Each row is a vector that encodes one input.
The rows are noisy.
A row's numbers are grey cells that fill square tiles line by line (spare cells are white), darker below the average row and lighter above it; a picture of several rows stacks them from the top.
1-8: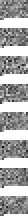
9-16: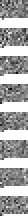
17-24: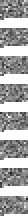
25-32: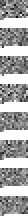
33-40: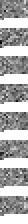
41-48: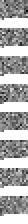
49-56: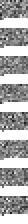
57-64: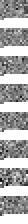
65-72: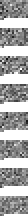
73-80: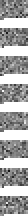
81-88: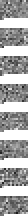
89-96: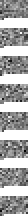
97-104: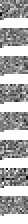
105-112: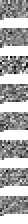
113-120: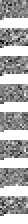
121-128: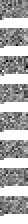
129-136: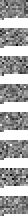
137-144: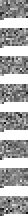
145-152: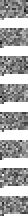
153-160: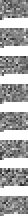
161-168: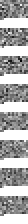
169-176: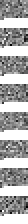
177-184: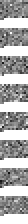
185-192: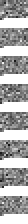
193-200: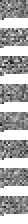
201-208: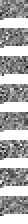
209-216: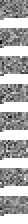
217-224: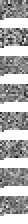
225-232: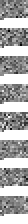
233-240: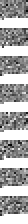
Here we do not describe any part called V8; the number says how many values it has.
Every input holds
a point on a 7-point line, together with either four true/false values, or a list of up to two values of V8.
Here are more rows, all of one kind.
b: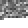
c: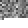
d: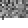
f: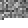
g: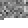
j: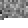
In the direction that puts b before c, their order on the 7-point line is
b, g, j, f, c, d.
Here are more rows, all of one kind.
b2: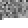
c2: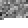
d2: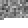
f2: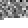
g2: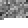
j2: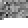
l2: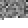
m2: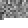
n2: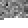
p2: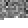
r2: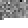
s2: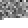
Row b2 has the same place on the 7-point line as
f2, m2, r2 and s2.
